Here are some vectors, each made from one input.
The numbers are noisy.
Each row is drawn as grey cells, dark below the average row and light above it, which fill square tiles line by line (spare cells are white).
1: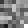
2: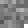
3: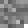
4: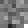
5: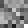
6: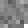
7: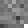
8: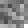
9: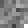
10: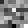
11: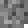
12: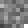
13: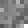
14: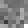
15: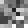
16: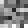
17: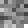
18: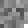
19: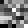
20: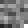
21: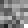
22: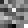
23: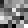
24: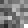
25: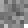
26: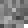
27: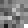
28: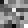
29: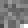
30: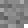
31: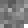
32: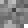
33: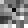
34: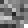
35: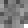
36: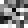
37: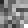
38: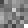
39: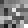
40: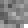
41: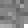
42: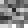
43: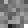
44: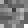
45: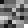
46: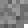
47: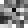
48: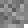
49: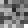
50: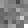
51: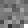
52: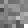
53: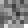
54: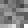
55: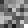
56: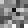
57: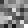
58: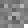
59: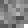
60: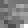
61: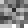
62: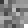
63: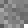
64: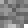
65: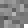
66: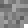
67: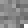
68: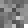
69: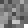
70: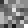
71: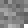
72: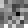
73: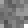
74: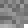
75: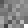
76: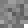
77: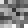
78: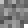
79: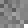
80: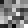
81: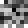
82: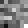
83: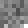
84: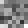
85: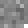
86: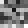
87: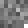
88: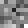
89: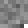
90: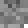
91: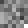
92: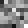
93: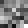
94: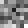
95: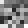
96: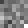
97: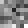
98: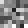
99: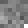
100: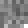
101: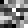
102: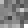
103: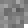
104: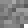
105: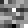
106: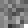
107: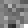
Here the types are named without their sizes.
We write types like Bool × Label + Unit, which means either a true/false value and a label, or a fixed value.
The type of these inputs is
(Bool × Bool × Bool + Unit) × Line × Tree.
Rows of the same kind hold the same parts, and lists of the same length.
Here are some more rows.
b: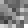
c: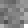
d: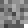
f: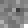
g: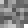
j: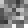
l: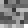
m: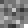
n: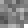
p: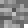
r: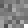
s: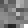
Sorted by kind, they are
b, c, j, l, n, r
d, f, g, m, p, s

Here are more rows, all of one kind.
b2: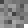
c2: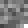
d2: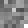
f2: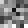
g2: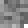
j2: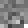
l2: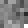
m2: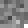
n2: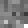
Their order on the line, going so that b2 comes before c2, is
b2, d2, f2, g2, m2, l2, c2, j2, n2.
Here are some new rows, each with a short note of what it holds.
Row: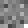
a point on a line, a node of a tree and three true/false values
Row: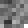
a point on a line and a node of a tree
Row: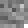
a point on a line and a node of a tree
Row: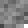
a point on a line, a node of a tree and three true/false values
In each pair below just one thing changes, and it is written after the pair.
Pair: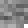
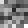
the place on the line
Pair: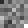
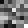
the place on the line
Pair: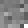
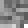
one of the three true/false values
